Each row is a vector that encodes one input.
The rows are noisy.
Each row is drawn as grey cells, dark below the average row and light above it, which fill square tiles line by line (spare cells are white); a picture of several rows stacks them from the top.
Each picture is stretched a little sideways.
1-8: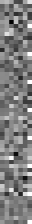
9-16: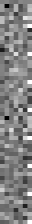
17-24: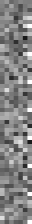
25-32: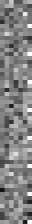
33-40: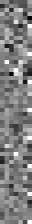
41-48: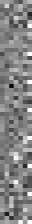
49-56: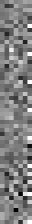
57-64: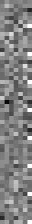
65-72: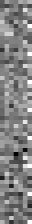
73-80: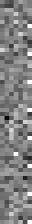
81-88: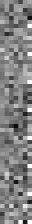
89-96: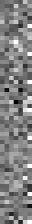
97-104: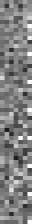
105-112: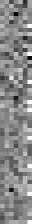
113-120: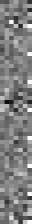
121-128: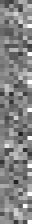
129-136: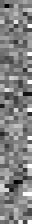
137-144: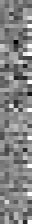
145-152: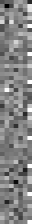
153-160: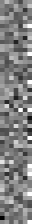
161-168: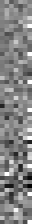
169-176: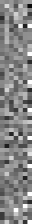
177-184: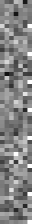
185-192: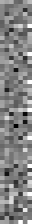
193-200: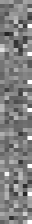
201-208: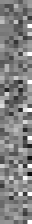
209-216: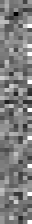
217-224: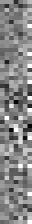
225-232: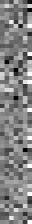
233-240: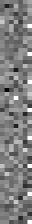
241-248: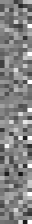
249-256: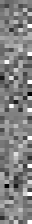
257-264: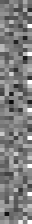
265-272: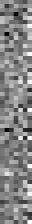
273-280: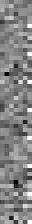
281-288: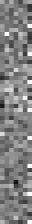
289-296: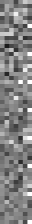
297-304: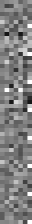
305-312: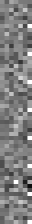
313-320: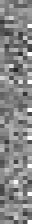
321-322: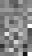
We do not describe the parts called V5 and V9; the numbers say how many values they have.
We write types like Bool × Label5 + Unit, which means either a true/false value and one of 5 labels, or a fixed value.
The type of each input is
(Bool × Bool × Bool × V5 + V9) × Tree10.
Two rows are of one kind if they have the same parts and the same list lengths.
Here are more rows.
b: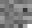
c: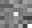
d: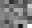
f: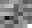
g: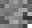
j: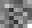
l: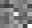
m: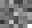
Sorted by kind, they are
b, d, f, j, m
c, g, l

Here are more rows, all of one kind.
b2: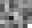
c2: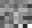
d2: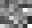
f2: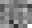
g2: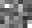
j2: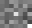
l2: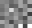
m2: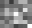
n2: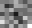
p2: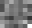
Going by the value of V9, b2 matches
f2 and j2.
